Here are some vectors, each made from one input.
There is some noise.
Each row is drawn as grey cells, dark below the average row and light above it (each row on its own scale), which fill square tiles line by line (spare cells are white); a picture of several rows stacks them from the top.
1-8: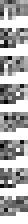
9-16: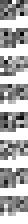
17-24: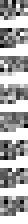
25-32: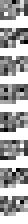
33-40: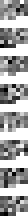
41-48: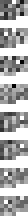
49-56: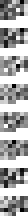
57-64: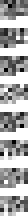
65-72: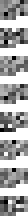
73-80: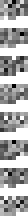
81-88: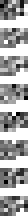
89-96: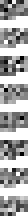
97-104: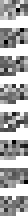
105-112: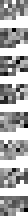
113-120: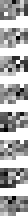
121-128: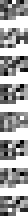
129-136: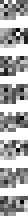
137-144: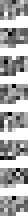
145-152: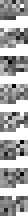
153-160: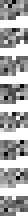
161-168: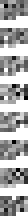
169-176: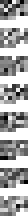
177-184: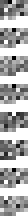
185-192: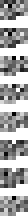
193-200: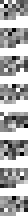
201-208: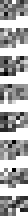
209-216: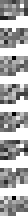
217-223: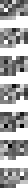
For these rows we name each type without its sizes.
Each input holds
a label and a point on a line.
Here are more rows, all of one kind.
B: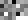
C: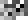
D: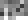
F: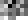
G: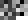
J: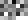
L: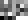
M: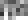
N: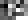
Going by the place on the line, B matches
G and N.
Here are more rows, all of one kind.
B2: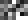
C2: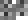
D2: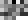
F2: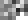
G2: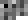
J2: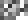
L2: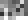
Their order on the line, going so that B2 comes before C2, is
D2, G2, L2, B2, C2, J2, F2.
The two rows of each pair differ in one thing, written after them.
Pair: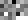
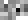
the label
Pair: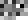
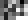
the place on the line
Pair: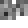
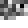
the label
